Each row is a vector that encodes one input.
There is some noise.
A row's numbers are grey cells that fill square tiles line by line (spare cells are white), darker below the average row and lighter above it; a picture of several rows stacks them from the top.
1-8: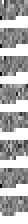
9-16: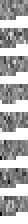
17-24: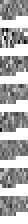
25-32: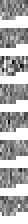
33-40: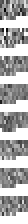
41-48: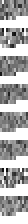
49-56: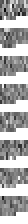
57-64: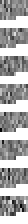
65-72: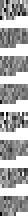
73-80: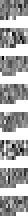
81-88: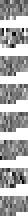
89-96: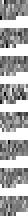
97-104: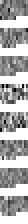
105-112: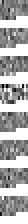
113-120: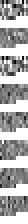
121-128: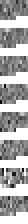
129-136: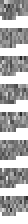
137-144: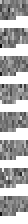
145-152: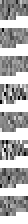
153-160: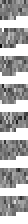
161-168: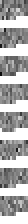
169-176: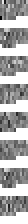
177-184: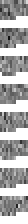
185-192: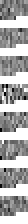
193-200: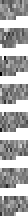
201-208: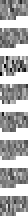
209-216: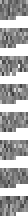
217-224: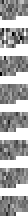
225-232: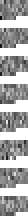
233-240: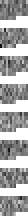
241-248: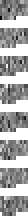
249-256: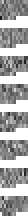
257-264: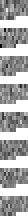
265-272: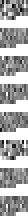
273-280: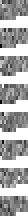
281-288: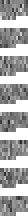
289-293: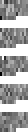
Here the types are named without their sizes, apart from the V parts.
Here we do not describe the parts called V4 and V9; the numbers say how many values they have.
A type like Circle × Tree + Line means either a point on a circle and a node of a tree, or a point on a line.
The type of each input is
(Bool × Bool × Bool × Bool + V9) × (Line + V4) + Circle.
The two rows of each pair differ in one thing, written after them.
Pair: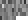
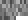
the place on the line
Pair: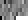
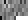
the place on the line
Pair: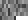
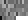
one of the four true/false values
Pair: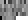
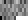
the place on the line
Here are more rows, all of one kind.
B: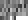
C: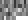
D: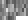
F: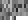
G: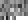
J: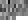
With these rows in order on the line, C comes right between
D and F.
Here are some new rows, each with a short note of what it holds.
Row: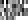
a point on a circle
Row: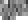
a value of V4 and a value of V9
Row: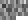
four true/false values and a value of V4
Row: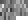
four true/false values and a value of V4
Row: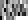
a point on a circle
